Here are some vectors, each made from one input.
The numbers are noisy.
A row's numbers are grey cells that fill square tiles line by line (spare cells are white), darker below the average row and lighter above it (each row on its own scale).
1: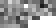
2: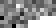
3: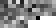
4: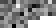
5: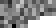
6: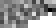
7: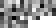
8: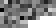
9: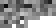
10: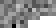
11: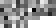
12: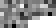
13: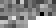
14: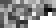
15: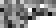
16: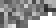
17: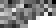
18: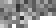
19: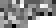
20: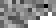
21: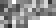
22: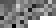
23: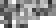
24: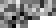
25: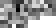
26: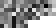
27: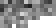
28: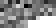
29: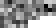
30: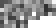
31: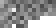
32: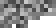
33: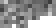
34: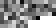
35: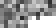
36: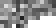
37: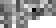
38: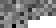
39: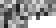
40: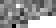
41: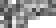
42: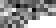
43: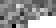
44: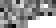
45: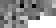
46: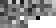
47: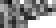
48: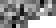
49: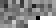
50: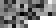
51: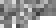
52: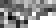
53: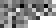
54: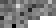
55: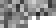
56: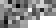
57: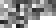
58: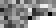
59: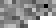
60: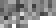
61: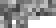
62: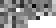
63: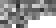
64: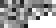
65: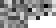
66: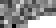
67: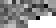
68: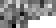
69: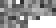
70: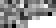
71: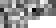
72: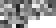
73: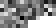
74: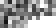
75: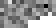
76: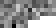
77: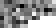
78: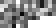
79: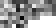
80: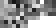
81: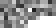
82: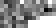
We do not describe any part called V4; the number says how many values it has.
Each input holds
a point on a 6-point line, together with either a point on a 6-point circle, or a value of V4.
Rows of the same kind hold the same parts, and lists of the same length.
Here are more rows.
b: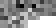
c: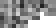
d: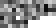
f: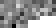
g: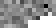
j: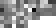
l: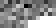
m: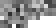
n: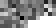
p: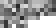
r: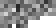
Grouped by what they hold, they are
b, j, l, m, n, p, r
c, d, f, g

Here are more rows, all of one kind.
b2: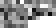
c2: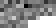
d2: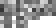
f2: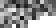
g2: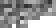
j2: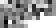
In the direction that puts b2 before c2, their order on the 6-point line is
g2, d2, f2, j2, b2, c2.
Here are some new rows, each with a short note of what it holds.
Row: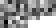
a point on a 6-point circle and a point on a 6-point line
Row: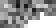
a point on a 6-point circle and a point on a 6-point line
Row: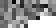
a point on a 6-point line and a value of V4
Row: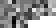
a point on a 6-point line and a value of V4
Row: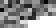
a point on a 6-point circle and a point on a 6-point line
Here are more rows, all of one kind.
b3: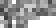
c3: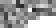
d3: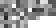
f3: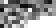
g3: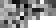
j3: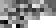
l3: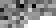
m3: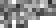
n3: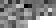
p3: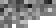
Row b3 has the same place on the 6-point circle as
c3, d3 and m3.
